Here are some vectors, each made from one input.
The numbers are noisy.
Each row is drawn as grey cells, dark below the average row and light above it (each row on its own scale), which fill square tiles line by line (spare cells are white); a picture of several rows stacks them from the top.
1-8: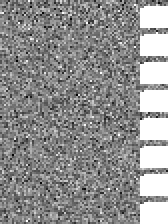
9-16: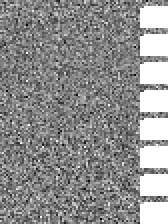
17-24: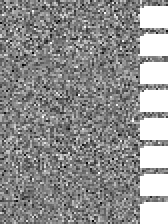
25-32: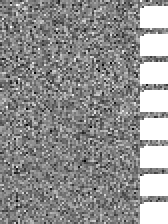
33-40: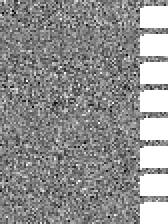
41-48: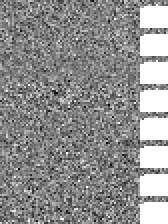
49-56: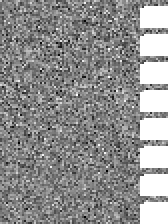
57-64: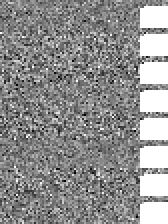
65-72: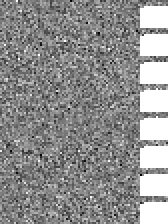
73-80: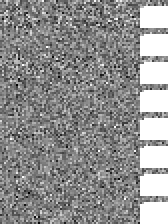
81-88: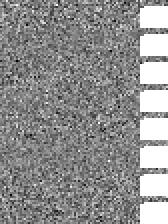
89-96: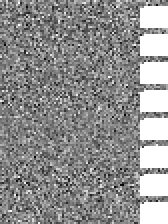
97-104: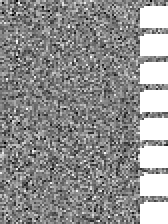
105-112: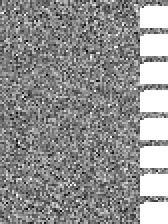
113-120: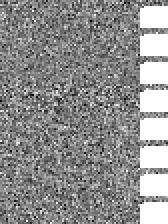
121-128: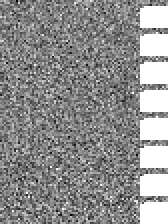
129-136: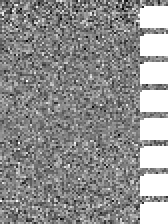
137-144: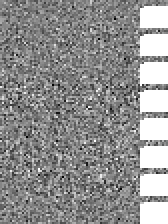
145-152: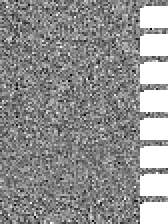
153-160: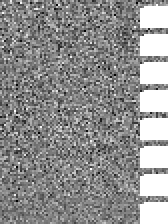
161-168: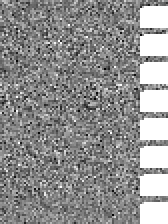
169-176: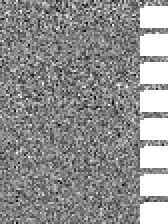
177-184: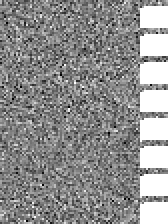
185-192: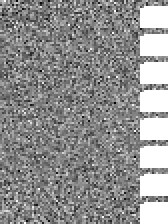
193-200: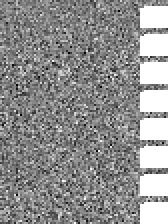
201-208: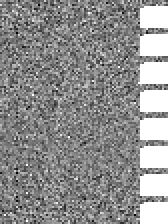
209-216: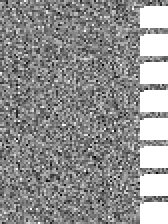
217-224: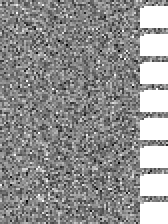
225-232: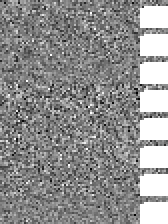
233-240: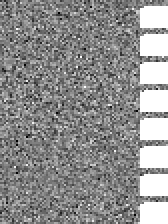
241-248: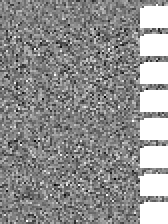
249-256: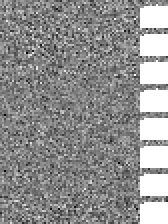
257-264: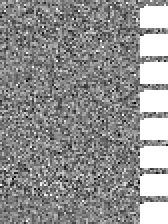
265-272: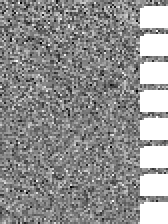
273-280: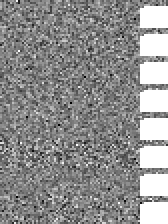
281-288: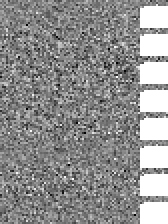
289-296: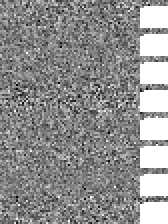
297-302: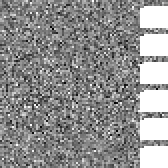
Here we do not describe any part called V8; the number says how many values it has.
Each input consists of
one of 7 labels and a value of V8, together with either a fixed value, or a node of a 12-node tree.
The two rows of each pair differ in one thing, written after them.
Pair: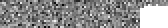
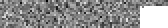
the value of V8
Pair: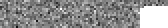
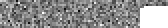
the value of V8
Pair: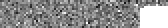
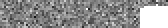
the node of the tree
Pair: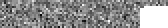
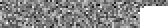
the value of V8
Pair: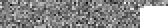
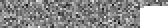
the node of the tree
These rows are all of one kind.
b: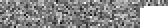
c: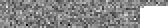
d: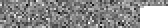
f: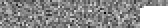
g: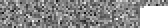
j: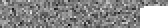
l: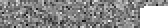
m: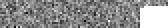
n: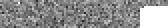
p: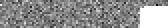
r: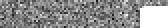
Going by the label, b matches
c, d, p and r.
